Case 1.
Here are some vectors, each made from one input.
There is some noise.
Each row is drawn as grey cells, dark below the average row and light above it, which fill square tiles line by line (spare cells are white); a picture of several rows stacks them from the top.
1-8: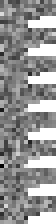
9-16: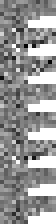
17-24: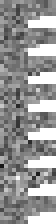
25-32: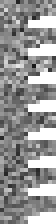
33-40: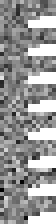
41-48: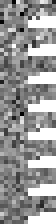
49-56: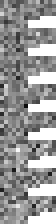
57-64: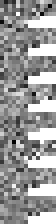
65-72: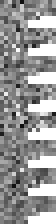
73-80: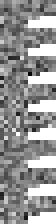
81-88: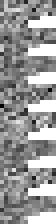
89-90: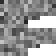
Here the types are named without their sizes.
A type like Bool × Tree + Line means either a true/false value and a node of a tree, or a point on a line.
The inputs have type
Tree.
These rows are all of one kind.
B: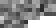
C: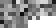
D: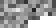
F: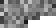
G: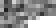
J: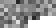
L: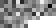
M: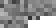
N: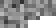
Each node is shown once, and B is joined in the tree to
G.
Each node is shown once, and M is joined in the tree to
G, L and N.
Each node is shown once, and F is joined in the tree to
D, J and N.
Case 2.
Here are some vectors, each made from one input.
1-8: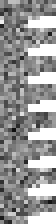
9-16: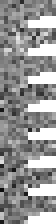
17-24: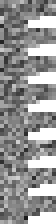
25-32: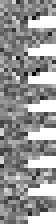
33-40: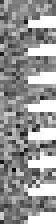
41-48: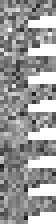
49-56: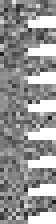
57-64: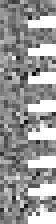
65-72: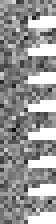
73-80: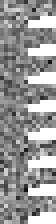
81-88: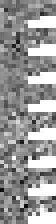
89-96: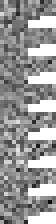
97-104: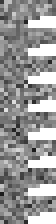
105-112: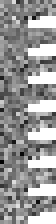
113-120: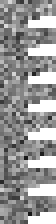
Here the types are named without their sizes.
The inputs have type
Tree.
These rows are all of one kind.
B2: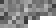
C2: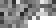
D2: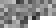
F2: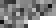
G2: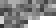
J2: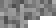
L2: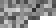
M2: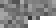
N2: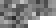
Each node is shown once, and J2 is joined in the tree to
B2 and M2.
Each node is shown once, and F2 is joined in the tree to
C2 and M2.
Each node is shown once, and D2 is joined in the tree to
B2.
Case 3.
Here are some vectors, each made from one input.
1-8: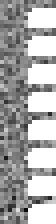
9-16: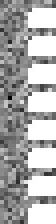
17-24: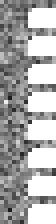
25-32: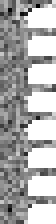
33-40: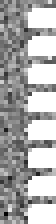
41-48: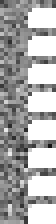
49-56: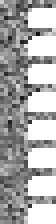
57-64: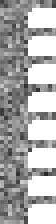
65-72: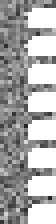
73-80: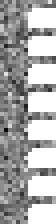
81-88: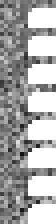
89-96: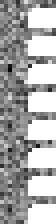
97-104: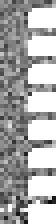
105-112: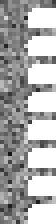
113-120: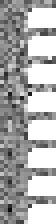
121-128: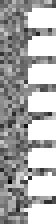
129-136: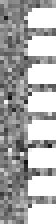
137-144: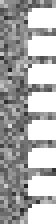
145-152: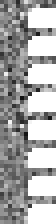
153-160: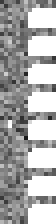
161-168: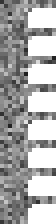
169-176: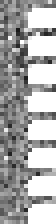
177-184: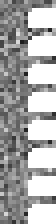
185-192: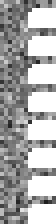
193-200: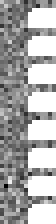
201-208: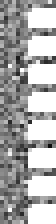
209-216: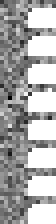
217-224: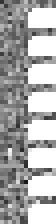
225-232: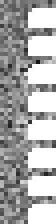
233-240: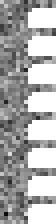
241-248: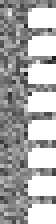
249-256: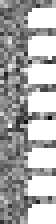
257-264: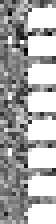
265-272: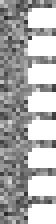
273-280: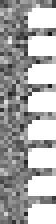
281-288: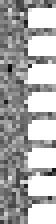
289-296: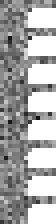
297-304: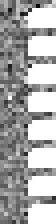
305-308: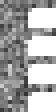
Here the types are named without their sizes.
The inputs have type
Bool × Bool × Bool × Bool.
